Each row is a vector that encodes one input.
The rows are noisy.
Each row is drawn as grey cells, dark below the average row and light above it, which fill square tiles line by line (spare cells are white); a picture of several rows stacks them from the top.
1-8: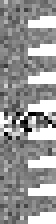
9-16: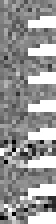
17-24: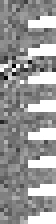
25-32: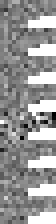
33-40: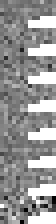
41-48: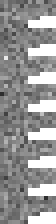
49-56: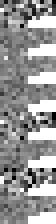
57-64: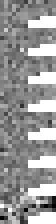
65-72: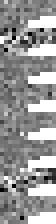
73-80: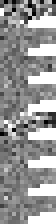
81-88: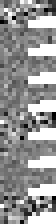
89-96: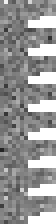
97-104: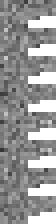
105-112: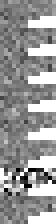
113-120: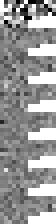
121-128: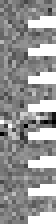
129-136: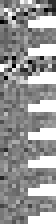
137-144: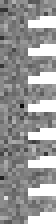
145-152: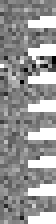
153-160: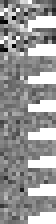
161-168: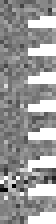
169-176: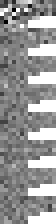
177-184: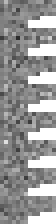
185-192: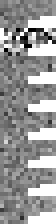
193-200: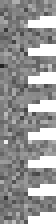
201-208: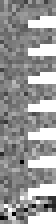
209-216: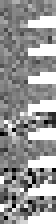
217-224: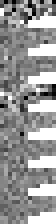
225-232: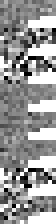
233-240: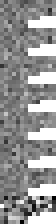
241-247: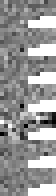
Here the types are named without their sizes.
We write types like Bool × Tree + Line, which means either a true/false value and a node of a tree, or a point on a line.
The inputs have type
Circle + Tree × Tree × (Tree + Unit) + Unit.
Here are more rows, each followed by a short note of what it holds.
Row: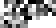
a fixed value
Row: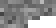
a node of each of two trees
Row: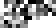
a fixed value
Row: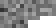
a node of each of three trees
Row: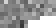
a node of each of three trees
